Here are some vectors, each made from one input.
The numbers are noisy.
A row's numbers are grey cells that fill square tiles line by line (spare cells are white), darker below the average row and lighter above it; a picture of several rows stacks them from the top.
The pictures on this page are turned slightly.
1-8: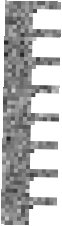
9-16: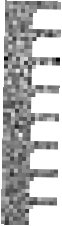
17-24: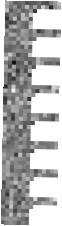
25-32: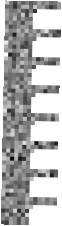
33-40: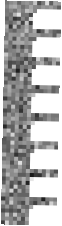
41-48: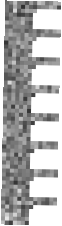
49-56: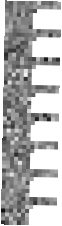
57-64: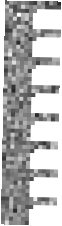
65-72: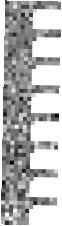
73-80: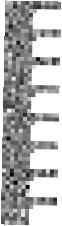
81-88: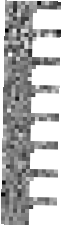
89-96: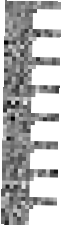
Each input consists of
either a point on a 5-point circle and a true/false value, or a fixed value.
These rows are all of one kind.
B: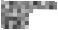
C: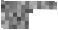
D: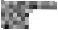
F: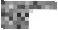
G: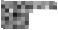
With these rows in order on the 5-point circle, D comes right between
F and G.
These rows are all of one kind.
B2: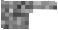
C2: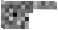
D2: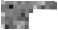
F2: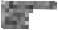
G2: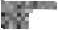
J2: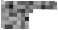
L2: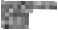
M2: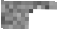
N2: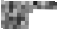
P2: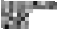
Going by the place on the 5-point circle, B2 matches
C2, D2, J2 and L2.
